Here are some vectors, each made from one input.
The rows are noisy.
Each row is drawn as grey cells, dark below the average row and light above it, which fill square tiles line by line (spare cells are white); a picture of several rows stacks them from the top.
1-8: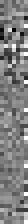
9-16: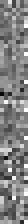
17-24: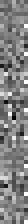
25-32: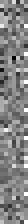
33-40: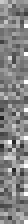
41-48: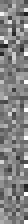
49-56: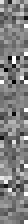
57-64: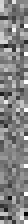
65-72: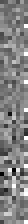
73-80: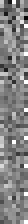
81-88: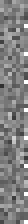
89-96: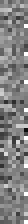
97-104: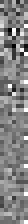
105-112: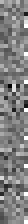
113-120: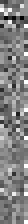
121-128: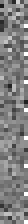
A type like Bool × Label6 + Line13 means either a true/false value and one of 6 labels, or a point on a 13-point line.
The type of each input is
Bool × List3(Line6).
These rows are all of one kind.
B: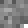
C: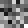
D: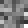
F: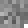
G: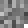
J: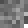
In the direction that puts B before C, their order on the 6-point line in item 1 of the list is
F, D, B, J, G, C.
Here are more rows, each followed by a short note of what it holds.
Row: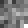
a true/false value, together with a list of three items
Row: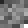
a true/false value, together with a list of one item
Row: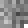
a true/false value, together with the empty list
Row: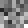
a true/false value, together with a list of two items
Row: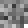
a true/false value, together with a list of one item
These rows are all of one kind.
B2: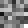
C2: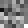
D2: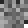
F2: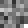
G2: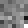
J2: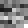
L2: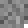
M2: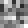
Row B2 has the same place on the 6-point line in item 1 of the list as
J2 and M2.
